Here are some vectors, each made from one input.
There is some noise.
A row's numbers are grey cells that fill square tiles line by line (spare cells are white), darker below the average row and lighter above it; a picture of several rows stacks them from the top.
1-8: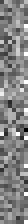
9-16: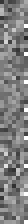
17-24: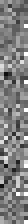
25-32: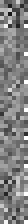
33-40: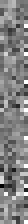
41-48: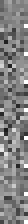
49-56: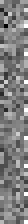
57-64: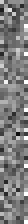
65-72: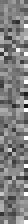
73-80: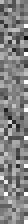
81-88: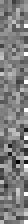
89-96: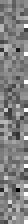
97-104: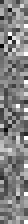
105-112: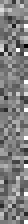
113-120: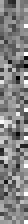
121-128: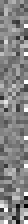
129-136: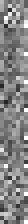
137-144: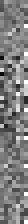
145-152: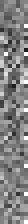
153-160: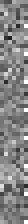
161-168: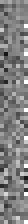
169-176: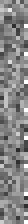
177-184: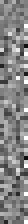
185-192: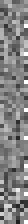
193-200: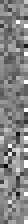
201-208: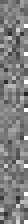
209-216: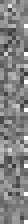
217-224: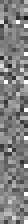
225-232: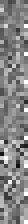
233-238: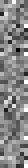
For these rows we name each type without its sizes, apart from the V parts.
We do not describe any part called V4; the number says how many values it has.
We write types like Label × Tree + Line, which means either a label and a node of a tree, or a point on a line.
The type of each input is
List(Bool × (Line + V4)).
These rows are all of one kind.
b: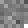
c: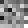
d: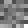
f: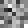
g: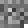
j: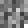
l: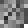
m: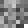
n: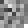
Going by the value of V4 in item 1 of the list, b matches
c and d.
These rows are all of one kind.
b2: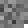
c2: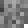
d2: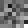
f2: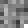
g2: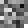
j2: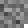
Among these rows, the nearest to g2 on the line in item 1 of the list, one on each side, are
b2 and j2.
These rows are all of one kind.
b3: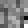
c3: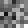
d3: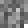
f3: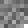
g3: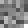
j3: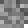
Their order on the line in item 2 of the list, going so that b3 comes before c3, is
b3, j3, d3, f3, c3, g3.
